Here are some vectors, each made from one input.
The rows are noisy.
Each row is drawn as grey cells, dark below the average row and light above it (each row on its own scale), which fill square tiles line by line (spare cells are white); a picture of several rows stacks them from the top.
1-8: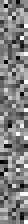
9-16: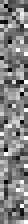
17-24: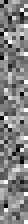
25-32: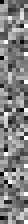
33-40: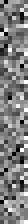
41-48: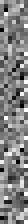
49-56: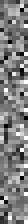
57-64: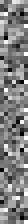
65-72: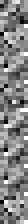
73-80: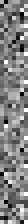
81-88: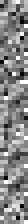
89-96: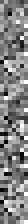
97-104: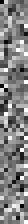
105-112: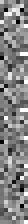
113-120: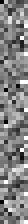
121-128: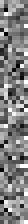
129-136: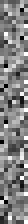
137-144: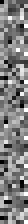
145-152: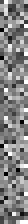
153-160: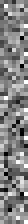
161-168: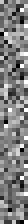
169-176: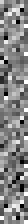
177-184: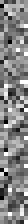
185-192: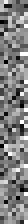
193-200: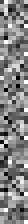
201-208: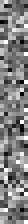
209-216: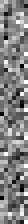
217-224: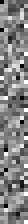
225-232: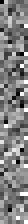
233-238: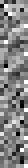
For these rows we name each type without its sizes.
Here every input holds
either a point on a circle, or a node of a tree.
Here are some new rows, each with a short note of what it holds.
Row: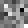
a point on a circle
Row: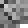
a point on a circle
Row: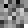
a node of a tree
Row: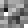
a point on a circle
